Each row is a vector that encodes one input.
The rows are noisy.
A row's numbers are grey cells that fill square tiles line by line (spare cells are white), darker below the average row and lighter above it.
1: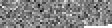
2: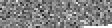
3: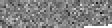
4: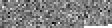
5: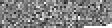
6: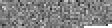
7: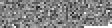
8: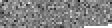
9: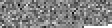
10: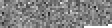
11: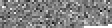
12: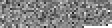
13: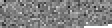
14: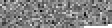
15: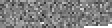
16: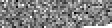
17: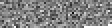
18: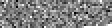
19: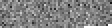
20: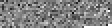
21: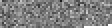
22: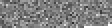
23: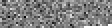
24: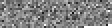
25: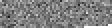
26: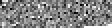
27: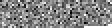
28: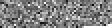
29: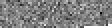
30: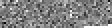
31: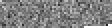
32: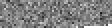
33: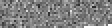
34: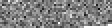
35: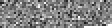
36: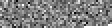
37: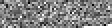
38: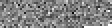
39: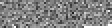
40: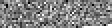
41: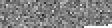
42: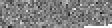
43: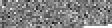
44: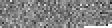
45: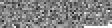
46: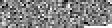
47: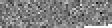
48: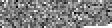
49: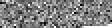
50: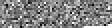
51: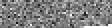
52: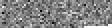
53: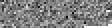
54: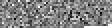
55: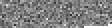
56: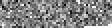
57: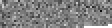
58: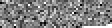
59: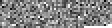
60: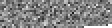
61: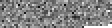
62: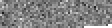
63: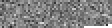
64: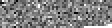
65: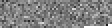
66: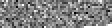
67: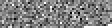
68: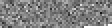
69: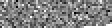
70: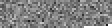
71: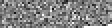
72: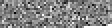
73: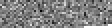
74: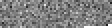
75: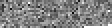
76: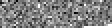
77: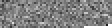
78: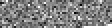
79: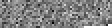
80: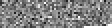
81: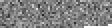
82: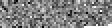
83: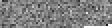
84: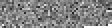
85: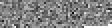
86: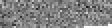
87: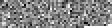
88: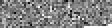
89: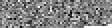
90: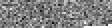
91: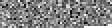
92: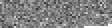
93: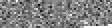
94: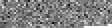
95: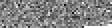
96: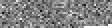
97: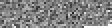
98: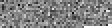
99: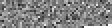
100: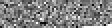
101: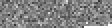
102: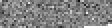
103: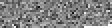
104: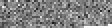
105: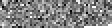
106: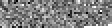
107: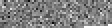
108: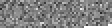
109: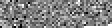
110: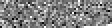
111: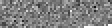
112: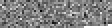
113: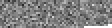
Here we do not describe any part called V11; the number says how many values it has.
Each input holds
a point on a 4-point line, together with either a point on a 6-point line, or a value of V11.
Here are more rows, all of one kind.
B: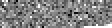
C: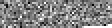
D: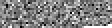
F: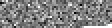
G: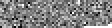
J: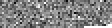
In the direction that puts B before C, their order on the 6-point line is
G, B, F, J, C, D.
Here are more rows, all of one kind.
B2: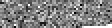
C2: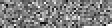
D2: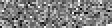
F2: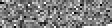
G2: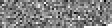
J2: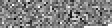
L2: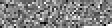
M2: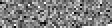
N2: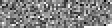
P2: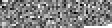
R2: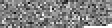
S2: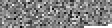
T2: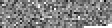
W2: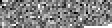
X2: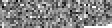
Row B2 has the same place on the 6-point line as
F2, M2, P2 and W2.
